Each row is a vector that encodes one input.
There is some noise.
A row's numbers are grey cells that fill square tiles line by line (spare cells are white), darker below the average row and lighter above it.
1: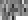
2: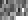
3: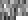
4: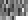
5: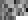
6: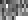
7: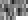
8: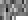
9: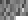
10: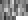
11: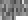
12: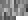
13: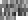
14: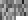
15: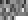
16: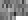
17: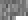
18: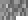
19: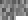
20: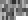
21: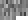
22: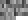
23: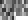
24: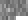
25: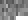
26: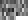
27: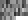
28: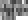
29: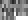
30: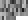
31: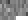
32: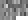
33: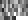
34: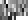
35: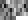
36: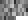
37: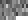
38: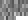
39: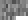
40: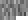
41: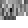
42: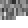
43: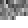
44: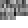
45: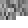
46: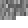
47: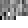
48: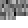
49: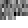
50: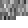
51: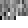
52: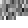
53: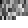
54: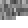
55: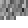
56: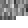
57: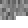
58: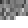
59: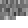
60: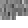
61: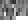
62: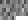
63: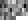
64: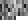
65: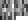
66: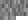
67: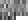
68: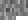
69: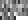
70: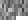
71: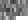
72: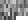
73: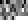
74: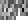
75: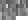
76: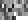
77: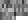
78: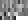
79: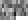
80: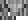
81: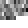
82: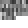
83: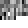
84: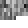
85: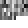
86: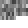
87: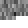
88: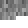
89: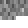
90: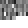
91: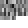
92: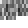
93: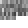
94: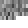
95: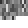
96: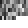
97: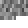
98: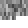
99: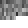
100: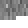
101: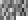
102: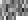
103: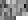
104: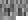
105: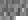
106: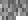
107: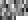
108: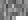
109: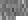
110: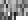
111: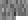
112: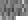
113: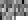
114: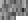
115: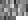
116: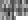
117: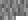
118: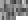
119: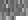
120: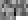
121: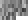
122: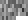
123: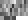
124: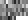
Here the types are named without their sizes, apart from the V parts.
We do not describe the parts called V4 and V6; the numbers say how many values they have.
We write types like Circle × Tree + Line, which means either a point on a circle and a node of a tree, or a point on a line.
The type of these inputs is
Bool × (Line + V4) + V6.
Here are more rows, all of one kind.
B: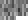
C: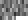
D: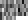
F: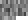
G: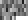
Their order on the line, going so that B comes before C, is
G, B, F, C, D.
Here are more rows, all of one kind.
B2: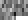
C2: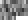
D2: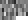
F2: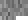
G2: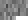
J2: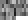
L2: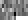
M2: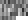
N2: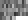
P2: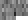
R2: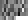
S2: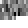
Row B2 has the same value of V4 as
D2, G2 and N2.
